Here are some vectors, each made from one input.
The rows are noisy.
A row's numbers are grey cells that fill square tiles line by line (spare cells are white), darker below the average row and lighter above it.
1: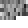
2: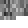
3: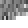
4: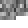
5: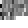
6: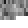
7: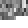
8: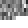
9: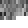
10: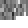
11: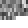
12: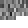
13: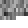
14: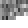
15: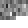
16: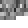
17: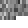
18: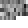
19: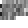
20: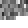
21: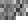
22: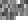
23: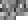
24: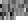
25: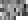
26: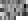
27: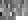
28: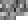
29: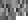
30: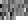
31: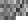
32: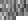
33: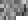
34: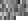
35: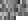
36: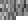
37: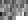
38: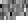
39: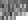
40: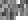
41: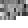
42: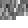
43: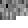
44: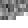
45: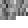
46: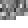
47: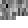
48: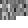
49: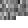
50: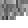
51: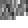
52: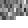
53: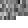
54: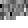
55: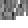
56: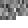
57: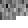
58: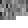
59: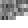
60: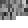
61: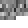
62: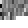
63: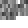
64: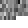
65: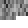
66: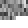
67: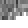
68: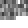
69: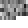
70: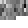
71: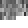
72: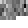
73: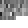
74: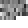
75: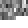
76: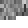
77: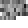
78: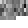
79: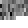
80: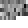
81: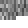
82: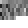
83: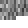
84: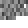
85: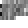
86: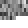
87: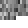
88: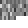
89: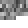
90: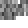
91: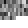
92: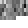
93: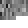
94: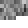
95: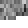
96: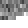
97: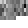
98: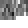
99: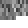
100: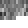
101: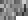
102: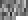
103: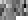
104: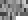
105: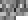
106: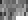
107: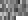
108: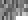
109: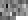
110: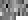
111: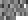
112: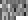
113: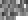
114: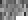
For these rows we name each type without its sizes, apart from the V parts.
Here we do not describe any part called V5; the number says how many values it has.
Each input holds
a label, together with either a fixed value, or a true/false value and a value of V5.
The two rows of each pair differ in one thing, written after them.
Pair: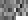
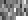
the label
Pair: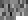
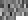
the value of V5
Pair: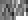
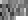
the label
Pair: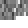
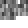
the true/false value
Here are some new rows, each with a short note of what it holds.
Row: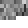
a label
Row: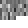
a label
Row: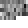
a label
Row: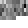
a label
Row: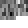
a label, a true/false value and a value of V5
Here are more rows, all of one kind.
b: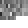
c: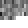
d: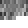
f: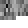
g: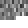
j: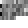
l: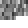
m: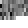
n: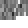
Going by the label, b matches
c and d.
